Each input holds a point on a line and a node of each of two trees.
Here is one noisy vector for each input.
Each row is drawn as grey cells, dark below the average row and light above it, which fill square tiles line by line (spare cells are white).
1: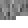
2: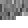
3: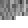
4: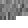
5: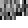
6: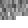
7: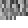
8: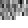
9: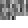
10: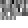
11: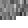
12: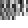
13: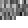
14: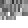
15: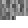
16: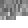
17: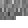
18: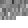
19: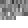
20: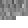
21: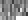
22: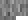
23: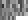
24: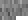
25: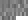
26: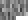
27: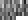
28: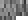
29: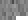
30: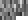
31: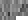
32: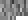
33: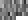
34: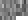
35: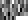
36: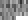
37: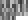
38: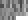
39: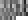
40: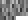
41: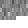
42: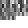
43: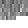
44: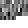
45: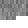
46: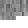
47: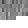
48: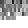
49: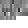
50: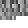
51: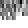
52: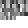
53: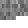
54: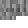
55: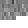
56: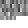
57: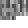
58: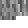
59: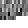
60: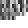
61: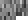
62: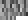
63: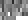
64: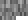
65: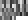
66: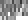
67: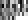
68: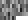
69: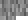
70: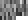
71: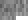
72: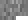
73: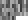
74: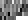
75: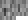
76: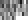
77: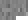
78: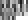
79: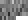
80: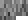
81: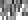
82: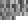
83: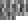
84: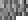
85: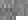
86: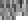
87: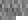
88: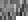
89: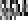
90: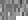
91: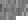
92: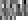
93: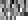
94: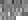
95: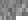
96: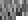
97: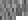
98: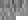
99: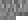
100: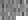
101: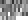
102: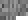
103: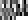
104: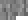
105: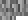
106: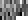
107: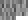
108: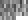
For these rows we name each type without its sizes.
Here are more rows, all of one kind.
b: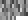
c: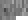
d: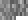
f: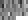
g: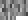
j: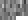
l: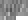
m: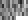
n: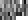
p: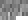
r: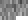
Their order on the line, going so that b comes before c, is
m, p, g, r, b, j, n, d, f, l, c.
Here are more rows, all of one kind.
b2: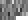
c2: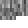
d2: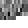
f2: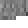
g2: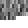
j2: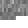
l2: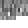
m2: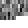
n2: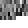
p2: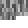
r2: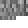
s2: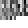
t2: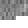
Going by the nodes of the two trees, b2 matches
c2 and j2.
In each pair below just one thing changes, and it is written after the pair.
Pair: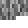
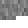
the place on the line
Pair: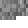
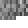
the place on the line
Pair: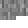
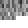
the node of one of the two trees
